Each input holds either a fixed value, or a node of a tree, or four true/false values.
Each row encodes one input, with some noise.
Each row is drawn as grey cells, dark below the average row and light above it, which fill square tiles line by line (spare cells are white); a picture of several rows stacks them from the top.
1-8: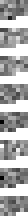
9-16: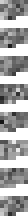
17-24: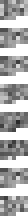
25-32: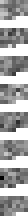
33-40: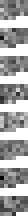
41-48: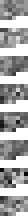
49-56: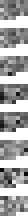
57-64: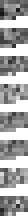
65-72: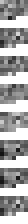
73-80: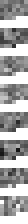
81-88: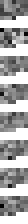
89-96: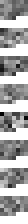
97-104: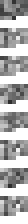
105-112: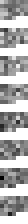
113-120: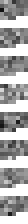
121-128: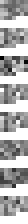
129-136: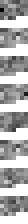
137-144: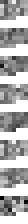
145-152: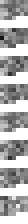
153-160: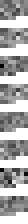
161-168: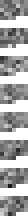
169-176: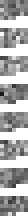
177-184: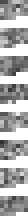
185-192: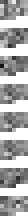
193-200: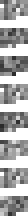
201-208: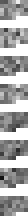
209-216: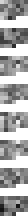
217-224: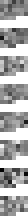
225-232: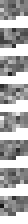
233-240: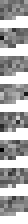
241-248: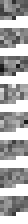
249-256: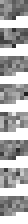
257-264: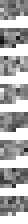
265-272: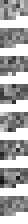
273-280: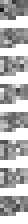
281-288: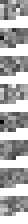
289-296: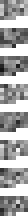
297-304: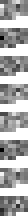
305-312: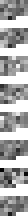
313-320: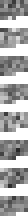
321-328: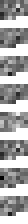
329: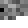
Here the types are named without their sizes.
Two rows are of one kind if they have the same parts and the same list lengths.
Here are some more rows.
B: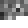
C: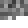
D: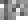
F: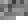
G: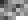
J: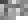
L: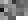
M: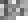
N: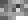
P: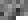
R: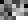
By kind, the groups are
B, C, F, L, P
D, G, J, M, N
R

